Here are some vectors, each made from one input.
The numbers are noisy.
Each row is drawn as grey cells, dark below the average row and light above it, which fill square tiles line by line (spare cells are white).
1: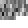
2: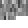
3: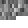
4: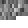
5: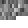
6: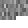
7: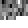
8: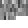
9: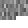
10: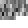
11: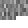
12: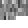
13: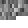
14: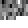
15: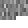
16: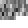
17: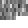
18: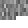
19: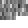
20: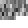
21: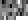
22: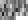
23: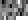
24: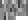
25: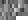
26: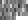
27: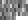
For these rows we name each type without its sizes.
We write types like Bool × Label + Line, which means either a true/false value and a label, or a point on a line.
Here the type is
Line.
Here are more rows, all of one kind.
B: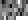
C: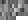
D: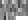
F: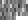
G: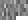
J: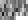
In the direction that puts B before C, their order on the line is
B, C, G, D, F, J.
